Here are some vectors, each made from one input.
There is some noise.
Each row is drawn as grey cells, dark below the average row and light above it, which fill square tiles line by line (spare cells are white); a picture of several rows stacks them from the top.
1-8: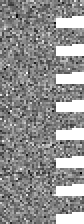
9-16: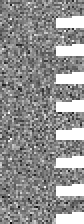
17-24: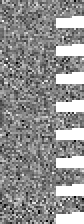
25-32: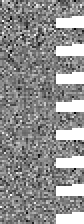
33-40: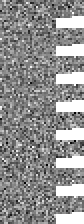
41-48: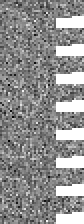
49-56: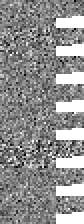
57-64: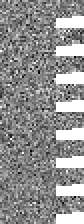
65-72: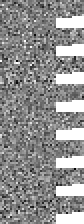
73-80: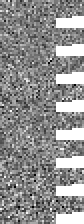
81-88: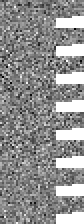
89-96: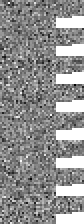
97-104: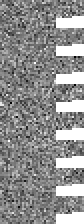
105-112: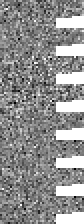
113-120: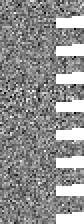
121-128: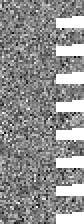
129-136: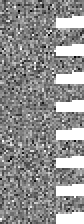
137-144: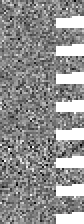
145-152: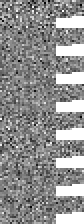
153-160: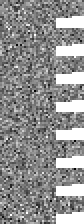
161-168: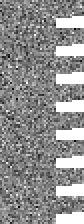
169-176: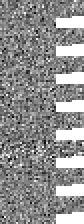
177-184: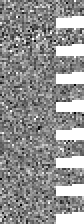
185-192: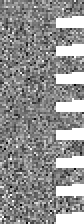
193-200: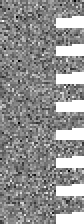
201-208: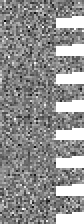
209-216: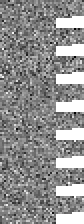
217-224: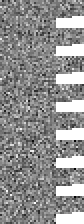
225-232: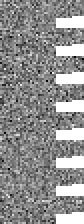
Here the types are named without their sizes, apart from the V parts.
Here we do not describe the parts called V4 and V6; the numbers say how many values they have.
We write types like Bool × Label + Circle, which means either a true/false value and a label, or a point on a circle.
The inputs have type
(Bool × Bool × Bool + Unit) × Label × (Line + V6) × V4.
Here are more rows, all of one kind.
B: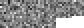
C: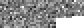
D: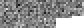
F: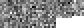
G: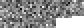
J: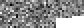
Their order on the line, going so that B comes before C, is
G, F, J, B, C, D.
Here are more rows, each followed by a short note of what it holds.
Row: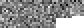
a label, a value of V4 and a value of V6
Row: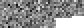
a label, a point on a line and a value of V4
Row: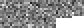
a label, a value of V4 and a value of V6
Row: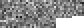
a label, three true/false values, a value of V4 and a value of V6
